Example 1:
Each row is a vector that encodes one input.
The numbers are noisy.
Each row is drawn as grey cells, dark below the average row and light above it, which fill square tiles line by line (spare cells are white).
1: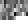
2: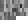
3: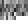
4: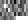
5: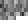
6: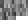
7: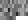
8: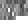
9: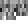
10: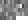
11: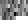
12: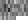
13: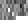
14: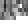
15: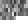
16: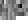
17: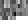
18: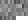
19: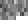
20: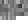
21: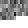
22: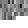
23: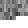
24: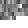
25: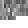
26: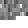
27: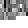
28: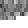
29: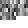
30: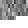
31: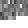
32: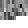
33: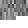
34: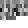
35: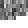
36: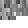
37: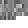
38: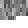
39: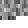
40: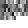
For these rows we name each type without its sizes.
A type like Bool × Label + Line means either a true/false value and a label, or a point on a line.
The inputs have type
Bool × Bool × Bool.
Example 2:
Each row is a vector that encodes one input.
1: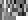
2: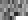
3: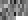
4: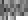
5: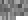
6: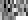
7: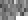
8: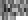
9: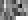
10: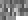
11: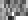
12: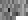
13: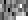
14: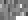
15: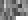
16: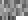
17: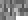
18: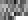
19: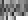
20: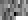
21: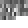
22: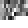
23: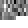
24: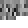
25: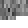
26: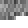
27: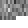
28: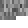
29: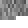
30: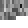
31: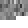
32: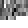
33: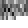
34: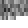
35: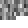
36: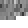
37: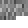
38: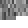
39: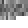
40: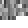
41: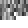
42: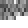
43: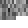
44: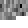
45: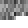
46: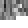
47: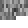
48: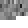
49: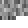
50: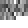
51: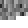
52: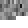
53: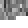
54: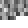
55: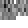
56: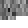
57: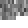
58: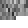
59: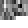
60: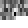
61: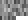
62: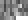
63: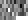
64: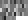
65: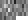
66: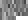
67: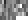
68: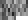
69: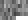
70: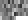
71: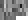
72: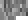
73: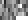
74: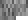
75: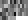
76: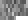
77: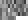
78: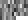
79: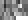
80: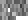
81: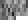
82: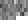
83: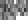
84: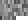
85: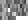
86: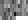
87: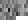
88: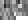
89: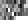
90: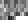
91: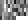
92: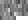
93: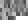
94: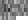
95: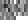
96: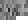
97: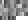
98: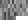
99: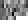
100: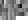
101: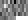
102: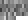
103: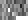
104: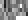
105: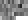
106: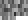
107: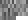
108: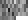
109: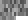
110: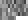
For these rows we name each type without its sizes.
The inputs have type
Bool × Bool × Bool.
